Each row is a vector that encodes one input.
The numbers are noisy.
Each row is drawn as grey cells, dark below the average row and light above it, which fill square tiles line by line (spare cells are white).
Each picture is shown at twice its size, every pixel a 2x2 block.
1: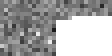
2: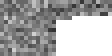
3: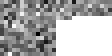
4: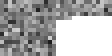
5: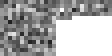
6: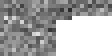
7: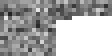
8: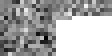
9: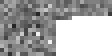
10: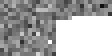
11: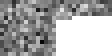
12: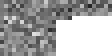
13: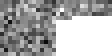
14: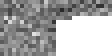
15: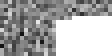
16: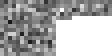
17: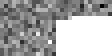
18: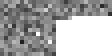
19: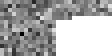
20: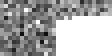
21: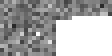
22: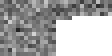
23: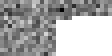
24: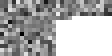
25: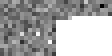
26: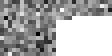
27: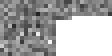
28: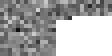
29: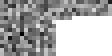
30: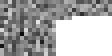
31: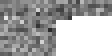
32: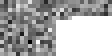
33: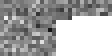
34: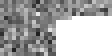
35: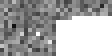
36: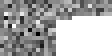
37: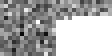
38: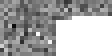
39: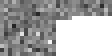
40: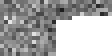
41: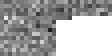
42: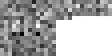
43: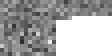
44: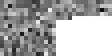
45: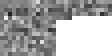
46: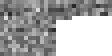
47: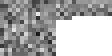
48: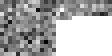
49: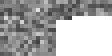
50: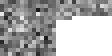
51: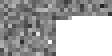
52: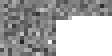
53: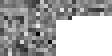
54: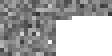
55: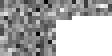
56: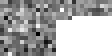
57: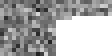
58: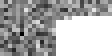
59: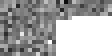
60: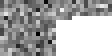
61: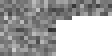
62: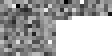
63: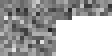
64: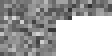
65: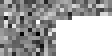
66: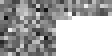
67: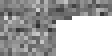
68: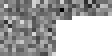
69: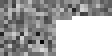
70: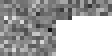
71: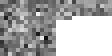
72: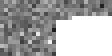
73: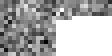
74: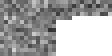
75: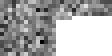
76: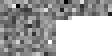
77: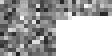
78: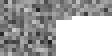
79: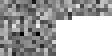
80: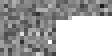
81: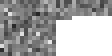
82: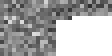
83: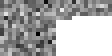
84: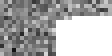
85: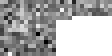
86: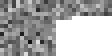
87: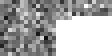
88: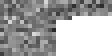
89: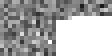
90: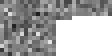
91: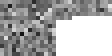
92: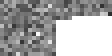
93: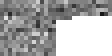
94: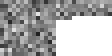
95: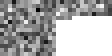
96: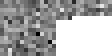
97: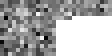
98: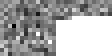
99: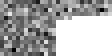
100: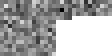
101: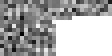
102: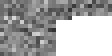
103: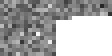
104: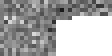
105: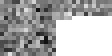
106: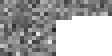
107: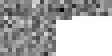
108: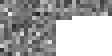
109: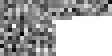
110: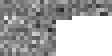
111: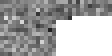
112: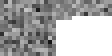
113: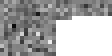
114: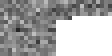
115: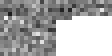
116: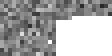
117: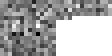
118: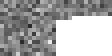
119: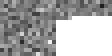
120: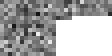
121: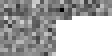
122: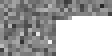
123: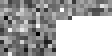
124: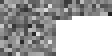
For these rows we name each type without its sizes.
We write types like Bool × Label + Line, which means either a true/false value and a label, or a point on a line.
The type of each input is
Bool × (Circle + Unit) + Line × Line.
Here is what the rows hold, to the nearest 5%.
About 45% of them hold a point on each of two lines. The rest hold a true/false value, together with either a point on a circle, or a fixed value.
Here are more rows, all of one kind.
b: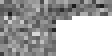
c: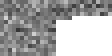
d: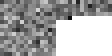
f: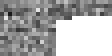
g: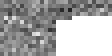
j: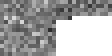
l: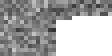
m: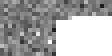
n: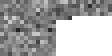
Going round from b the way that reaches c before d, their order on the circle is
b, m, l, c, f, n, d, j, g.
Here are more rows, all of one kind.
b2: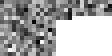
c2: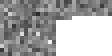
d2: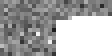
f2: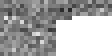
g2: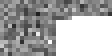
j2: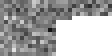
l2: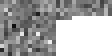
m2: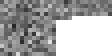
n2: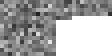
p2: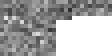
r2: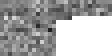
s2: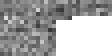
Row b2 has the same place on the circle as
j2 and m2.
